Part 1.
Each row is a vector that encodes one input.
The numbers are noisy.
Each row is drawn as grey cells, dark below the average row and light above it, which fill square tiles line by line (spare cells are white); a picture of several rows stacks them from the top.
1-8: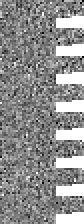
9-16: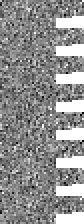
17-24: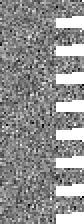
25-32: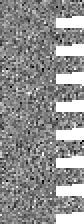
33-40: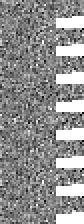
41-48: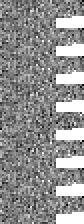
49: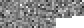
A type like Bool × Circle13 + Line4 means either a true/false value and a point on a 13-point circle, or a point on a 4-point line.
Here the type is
Line7 × (Tree7 + Unit).
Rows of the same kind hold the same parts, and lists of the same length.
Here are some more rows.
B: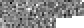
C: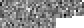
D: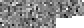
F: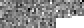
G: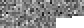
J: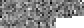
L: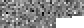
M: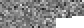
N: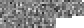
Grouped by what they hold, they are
B, C, D, G, J, L, M, N
F

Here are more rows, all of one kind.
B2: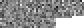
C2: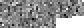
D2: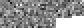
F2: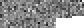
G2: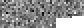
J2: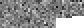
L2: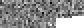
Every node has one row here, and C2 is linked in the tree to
F2.
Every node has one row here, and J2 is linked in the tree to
B2, F2 and G2.
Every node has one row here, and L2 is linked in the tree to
G2.
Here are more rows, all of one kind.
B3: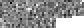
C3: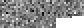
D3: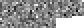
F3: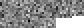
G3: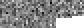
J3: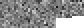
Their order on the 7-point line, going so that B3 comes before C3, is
D3, J3, F3, B3, G3, C3.
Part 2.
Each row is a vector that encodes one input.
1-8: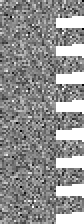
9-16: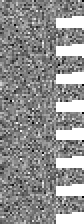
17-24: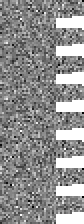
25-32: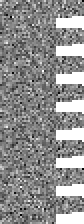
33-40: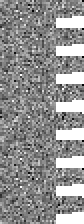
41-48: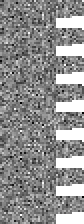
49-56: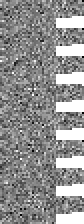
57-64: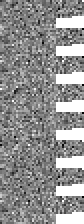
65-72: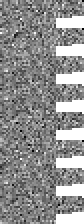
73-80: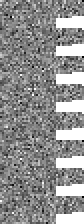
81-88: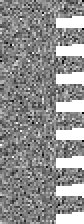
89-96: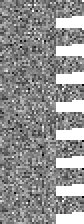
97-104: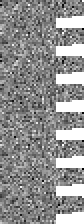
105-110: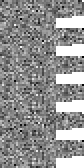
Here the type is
Bool × Circle11.
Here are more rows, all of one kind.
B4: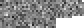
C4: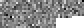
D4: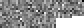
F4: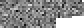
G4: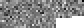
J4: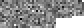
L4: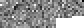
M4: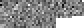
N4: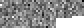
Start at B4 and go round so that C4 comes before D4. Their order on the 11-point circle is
B4, M4, F4, N4, J4, L4, C4, G4, D4.
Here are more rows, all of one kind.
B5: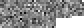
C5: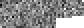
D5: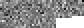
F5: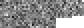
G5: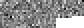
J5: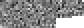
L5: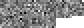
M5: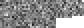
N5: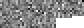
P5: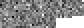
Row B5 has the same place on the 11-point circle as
G5 and L5.
